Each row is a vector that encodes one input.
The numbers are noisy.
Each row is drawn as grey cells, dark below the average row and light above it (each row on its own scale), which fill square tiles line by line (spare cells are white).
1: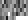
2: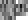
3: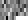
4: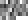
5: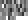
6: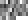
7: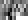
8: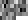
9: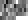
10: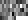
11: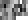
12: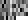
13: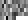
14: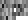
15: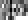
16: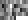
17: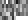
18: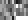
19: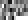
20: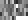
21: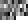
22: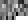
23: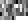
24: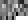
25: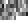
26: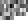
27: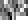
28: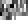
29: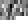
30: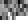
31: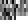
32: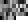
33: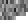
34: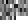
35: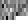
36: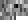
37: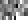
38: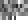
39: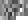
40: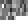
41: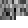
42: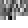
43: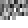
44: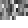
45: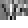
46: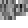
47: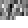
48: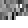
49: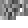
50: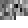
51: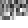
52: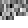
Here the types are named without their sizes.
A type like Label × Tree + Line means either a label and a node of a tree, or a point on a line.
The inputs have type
Bool × Bool × Bool × Bool × Line × Line.
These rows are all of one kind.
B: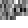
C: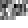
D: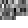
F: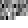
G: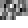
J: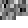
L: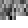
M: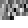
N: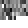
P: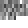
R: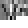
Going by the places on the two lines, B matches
D and J.
